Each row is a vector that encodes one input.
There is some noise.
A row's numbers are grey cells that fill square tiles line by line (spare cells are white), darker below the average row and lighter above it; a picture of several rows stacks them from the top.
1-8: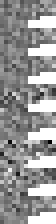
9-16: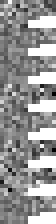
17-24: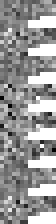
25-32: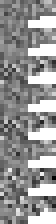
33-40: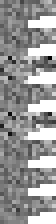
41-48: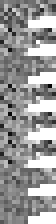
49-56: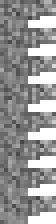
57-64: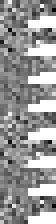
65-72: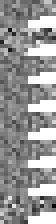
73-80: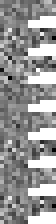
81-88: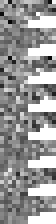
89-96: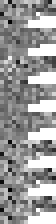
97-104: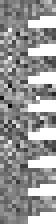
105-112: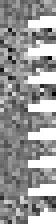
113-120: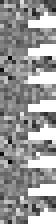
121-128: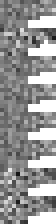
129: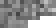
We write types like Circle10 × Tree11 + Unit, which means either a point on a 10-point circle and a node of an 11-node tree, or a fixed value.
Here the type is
Bool × Line5 + Label4 + Line3 × Line3.
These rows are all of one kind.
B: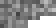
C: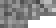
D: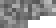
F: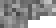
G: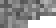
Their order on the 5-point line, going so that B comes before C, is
G, B, D, F, C.
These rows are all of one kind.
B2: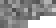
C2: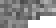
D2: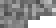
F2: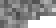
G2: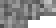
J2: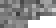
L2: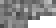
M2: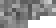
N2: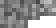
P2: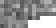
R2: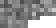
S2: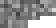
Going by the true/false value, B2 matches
F2 and M2.
